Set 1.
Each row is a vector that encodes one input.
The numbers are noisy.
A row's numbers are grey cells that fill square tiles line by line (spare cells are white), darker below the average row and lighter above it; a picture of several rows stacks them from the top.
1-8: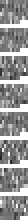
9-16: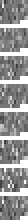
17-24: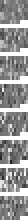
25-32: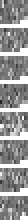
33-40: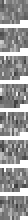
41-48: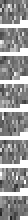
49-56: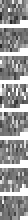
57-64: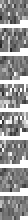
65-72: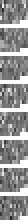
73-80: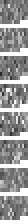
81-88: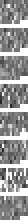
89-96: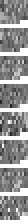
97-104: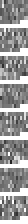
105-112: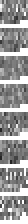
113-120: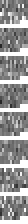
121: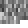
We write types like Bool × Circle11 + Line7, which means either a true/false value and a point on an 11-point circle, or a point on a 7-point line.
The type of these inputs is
Tree7.
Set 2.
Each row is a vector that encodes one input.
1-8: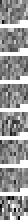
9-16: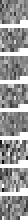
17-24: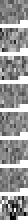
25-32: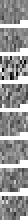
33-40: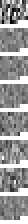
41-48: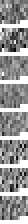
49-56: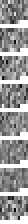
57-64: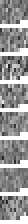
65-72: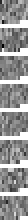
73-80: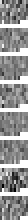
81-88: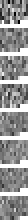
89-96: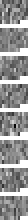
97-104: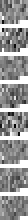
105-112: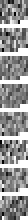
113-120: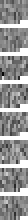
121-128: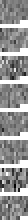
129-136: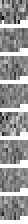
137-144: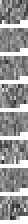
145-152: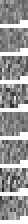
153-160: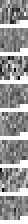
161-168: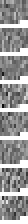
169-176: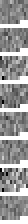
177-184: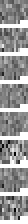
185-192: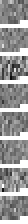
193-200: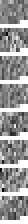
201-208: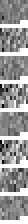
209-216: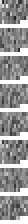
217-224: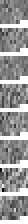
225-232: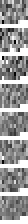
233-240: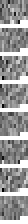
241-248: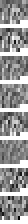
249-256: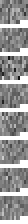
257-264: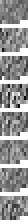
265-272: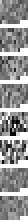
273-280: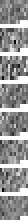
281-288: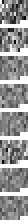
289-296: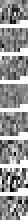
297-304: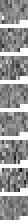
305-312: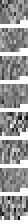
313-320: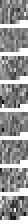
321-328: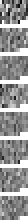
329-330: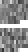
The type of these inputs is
Bool × Bool × Bool + Unit.
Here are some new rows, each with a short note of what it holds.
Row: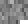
three true/false values
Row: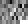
a fixed value
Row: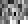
three true/false values
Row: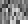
three true/false values
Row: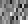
a fixed value
